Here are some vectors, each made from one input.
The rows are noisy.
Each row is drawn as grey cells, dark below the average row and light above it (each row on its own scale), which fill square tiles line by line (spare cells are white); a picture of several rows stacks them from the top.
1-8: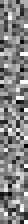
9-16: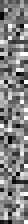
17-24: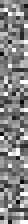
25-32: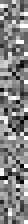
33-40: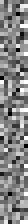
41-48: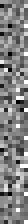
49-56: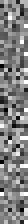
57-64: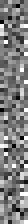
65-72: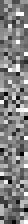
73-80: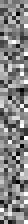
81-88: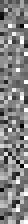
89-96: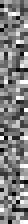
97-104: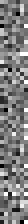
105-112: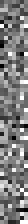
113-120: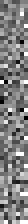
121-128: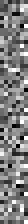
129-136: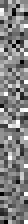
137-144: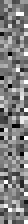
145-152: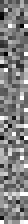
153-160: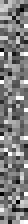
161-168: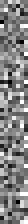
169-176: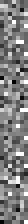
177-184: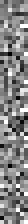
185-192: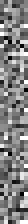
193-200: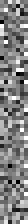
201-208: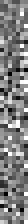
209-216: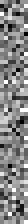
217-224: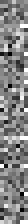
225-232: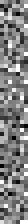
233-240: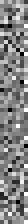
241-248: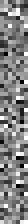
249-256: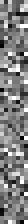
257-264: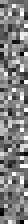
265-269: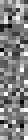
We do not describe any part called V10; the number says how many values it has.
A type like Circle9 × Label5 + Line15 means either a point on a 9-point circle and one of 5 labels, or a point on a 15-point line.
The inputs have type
Bool × (Line5 × Line7 + V10) + Label9 × Label9.
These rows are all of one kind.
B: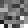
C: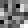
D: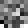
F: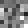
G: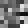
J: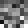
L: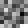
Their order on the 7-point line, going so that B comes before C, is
L, G, J, B, C, F, D.
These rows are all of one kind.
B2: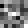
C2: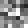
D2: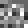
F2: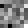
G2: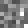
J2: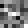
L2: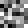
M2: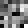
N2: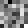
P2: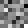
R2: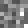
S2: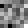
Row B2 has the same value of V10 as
F2, J2 and S2.
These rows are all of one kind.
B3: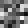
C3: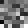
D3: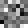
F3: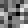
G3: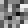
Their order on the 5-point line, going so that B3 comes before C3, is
B3, C3, F3, D3, G3.
